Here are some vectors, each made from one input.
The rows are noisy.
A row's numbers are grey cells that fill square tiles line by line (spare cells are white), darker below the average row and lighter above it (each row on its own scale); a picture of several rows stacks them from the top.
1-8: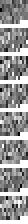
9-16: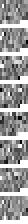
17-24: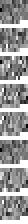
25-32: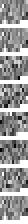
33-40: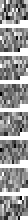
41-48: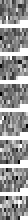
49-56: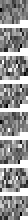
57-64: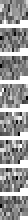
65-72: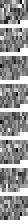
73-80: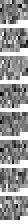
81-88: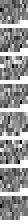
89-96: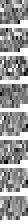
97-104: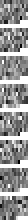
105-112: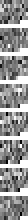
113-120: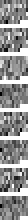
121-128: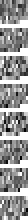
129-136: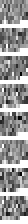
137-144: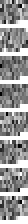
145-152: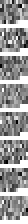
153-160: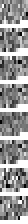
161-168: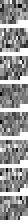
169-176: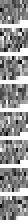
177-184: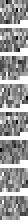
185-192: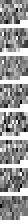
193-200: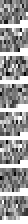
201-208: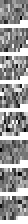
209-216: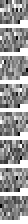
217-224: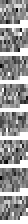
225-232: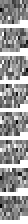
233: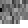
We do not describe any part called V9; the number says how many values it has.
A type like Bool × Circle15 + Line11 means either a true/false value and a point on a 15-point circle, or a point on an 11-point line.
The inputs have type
Line4 + Line7 + List2(Bool × V9).
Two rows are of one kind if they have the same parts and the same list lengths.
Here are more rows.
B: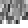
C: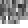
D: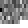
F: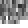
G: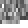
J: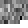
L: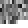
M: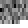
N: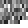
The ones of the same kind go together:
B, G
C, F
D, M
J, N
L

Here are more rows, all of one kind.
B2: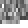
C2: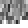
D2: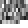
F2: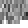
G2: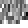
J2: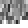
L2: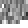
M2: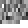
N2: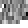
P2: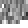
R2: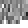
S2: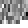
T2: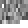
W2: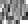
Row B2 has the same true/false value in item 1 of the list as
D2, M2 and T2.
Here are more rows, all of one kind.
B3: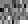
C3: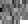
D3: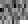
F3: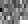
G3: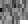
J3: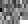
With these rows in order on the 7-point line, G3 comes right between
C3 and D3.
